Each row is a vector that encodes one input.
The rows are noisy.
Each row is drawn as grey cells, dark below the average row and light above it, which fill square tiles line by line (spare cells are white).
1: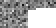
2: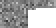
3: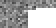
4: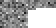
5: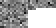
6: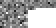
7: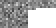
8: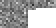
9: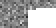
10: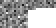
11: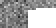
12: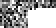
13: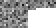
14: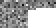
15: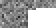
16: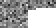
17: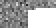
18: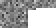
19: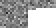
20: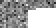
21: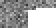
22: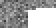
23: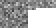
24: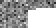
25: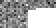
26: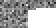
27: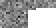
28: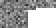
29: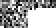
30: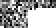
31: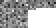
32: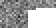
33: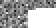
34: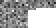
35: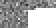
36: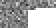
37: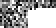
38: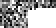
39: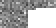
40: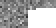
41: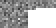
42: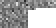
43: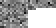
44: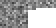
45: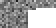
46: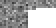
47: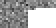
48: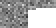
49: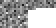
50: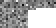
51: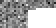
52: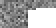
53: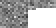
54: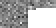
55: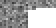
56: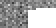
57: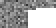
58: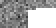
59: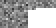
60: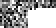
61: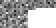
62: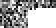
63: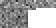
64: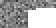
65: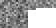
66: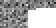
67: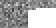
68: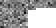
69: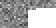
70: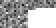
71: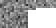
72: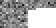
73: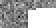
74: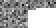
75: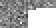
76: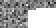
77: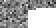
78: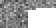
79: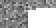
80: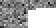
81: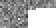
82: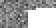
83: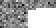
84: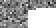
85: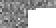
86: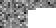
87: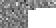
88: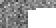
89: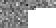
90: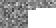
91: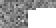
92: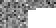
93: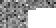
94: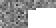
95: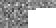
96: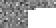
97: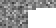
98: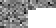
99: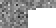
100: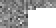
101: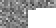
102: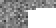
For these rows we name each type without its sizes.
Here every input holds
a list of items, each a point on a line and a true/false value.
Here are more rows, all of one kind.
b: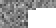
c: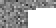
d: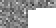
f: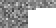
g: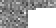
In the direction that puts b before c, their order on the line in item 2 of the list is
d, f, b, c, g.
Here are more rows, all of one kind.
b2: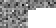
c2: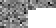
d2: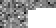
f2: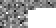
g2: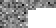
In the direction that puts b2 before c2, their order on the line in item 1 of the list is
f2, d2, g2, b2, c2.
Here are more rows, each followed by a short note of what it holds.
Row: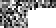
the empty list
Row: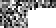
the empty list
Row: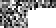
the empty list
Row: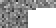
a list of two items
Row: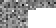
a list of one item
